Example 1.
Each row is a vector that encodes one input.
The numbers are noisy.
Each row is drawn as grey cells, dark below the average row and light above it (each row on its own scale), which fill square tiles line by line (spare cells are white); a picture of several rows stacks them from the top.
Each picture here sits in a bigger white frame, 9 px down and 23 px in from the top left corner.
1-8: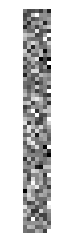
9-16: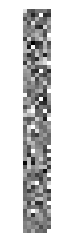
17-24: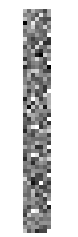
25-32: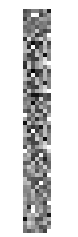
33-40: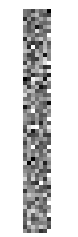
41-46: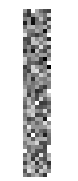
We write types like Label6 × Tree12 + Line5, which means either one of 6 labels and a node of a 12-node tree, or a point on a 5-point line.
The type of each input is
Tree8 + Unit.
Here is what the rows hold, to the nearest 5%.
About 10% of them hold a fixed value. The rest hold a node of an 8-node tree.
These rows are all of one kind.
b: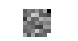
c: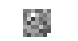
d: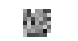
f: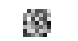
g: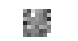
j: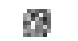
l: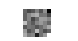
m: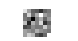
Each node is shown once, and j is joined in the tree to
g, l and m.
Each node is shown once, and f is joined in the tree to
m.
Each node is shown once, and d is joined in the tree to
g.
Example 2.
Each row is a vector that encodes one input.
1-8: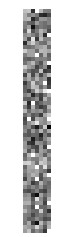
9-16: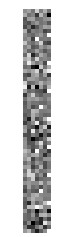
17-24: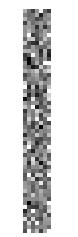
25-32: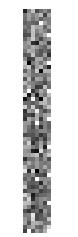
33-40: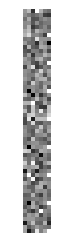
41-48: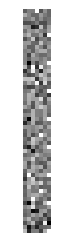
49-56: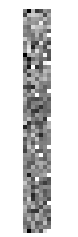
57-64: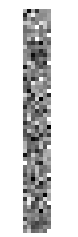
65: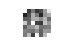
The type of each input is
Circle10 + Unit.
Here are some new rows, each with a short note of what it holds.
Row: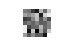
a fixed value
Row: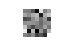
a fixed value
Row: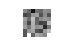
a point on a 10-point circle
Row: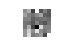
a point on a 10-point circle
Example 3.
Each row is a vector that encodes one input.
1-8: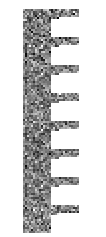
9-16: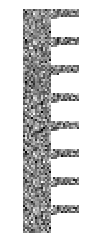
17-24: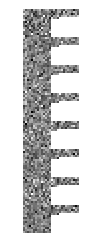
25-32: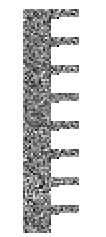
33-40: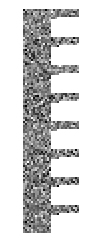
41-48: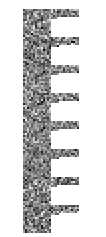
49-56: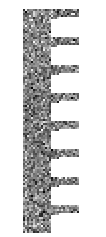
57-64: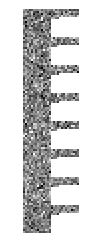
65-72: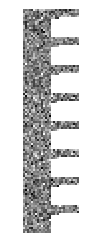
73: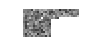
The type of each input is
Line11.
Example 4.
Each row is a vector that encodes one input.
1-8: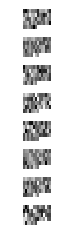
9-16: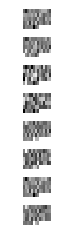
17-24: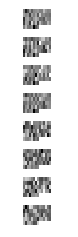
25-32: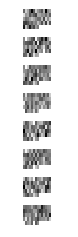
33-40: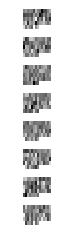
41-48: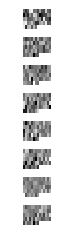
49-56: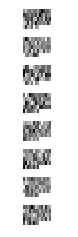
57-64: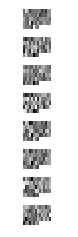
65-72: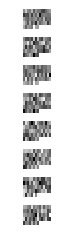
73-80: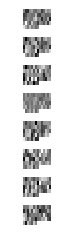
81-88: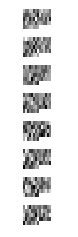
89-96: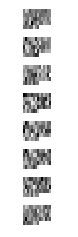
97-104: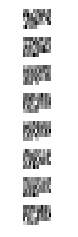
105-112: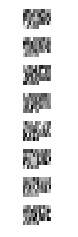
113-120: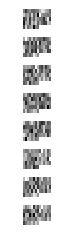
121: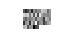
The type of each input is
Label8.
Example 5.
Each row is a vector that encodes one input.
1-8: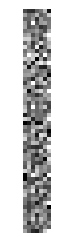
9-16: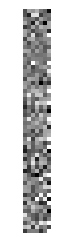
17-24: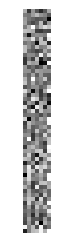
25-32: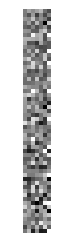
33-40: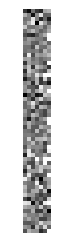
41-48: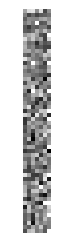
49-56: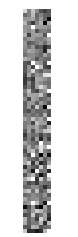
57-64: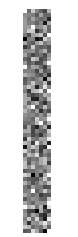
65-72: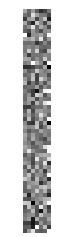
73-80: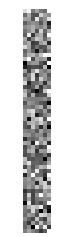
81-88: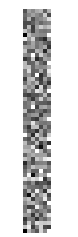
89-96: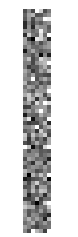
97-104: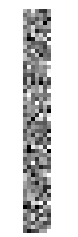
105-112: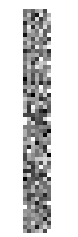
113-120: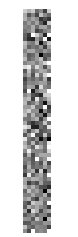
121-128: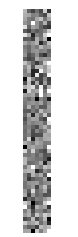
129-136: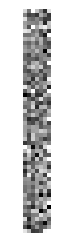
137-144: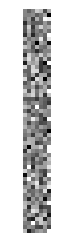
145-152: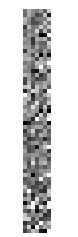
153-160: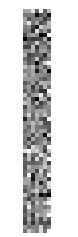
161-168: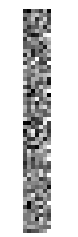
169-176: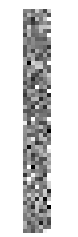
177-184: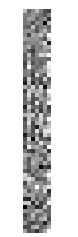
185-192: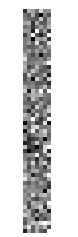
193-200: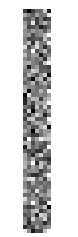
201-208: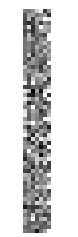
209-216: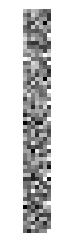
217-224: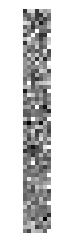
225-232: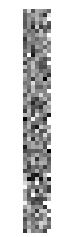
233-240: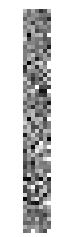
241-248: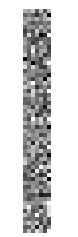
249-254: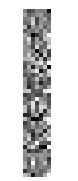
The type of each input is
Line15.
